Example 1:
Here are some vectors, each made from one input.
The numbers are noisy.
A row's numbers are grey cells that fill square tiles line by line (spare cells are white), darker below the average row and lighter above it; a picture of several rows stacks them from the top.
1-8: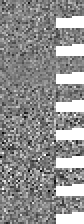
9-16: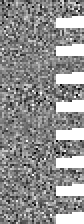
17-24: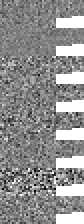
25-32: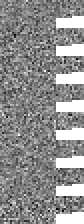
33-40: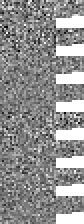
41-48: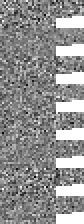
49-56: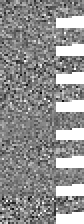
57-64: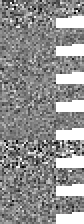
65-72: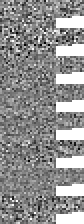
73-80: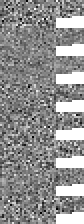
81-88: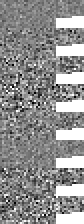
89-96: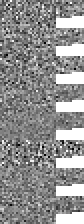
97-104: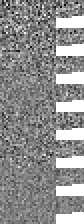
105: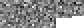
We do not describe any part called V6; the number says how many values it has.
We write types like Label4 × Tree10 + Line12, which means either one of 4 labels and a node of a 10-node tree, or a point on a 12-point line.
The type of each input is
Tree9 × V6 + Tree10.
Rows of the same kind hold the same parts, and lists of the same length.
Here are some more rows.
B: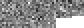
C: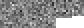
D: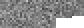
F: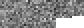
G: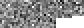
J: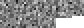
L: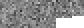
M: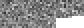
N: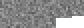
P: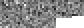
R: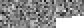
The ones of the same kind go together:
B, C, F, J, L, M, N
D, G, P, R

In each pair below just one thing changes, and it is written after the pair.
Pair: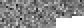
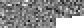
the value of V6
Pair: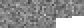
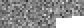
the value of V6
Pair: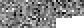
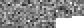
the value of V6
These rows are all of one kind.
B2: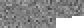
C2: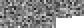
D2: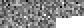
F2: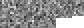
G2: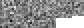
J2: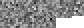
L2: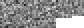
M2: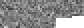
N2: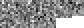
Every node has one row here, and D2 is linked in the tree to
M2.
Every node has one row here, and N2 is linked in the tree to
G2, J2 and M2.
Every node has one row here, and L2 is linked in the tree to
F2 and G2.
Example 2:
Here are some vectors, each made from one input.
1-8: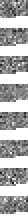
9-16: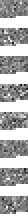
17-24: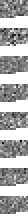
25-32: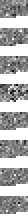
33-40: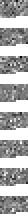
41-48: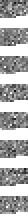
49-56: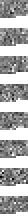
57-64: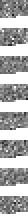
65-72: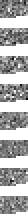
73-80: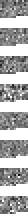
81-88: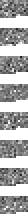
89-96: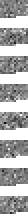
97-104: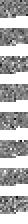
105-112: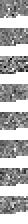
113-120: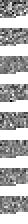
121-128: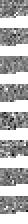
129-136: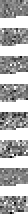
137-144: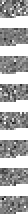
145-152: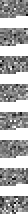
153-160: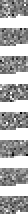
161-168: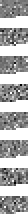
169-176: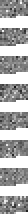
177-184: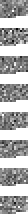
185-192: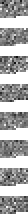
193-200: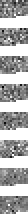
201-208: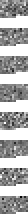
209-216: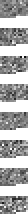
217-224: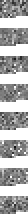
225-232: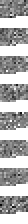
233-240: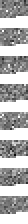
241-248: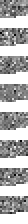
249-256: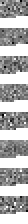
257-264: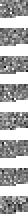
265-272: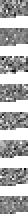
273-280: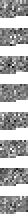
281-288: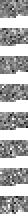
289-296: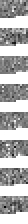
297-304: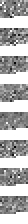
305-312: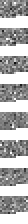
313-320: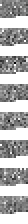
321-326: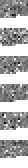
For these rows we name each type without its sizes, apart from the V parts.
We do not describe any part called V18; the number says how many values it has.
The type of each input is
List(Line) × V18.
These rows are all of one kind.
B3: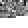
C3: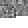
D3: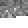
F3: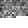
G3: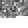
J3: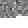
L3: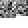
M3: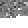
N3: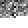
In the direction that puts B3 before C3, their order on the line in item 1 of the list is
N3, D3, F3, B3, G3, C3, J3, L3, M3.
